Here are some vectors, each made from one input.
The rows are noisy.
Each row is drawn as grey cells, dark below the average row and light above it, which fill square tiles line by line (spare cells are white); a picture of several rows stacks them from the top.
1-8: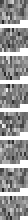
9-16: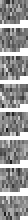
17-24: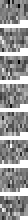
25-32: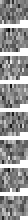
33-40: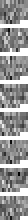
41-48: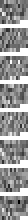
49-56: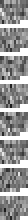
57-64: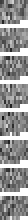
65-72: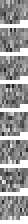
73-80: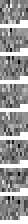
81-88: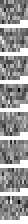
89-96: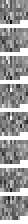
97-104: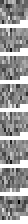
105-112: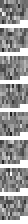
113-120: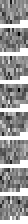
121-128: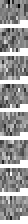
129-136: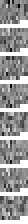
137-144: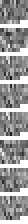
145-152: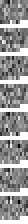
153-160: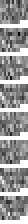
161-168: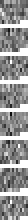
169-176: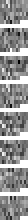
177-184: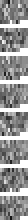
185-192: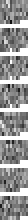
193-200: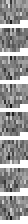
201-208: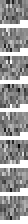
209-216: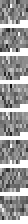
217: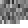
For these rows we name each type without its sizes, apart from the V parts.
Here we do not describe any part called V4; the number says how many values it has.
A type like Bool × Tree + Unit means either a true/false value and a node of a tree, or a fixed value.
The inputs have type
Label × List(V4) + Line × Tree.
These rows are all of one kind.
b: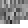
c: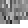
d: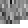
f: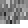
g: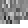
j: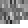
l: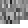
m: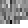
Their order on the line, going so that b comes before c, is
f, b, j, d, l, m, c, g.
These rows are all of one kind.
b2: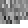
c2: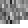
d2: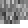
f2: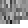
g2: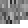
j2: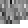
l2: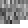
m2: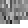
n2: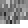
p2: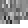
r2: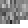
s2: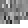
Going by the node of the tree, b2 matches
d2, j2 and l2.
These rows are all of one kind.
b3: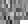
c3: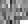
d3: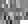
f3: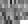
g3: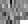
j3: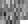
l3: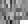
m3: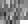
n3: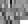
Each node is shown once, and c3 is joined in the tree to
g3.
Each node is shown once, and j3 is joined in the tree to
g3.
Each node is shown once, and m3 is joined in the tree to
g3, l3 and n3.
